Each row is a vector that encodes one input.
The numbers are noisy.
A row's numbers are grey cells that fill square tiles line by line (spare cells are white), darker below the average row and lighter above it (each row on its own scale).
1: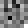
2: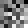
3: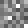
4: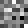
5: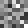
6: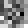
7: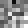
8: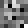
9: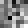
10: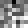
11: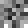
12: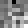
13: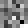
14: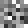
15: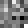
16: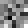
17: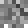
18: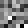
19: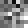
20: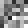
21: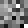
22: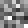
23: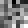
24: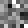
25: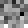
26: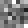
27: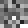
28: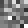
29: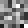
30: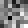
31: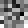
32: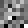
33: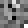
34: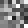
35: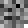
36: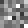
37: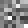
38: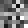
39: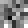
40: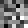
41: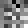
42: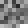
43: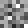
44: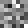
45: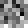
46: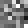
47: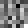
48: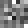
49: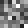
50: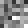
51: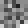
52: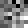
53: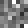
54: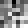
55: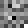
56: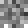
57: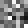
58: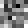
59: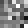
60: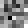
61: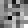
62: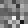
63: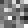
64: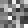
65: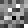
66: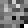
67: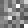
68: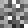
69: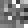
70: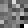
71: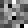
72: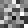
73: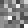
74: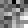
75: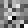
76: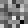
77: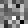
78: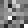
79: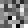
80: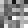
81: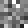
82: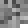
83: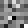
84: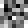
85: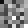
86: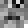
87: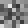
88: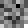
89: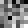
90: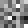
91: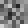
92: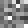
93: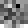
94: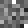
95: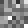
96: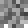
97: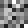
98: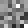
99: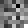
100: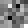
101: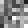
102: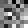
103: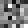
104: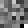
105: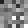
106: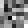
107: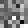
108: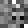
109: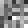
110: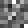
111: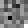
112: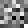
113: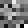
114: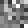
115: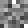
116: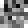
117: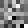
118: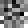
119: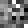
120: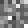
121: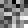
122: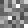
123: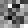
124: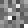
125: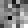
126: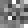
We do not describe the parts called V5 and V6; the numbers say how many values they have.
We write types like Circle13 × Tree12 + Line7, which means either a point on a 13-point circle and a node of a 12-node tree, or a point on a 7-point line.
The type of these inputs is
(Bool × Line4 + V6) × V5.
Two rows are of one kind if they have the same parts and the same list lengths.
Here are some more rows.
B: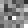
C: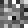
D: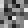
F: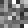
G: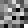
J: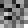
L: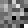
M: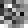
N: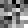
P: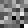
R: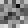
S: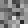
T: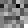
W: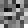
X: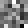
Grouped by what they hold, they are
B, D, J, M, N, R, S, T, W
C, F, G, L, P, X

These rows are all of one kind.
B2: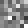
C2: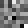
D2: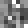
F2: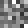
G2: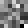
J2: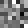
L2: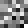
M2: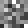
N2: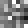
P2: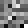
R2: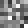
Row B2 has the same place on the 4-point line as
L2 and P2.
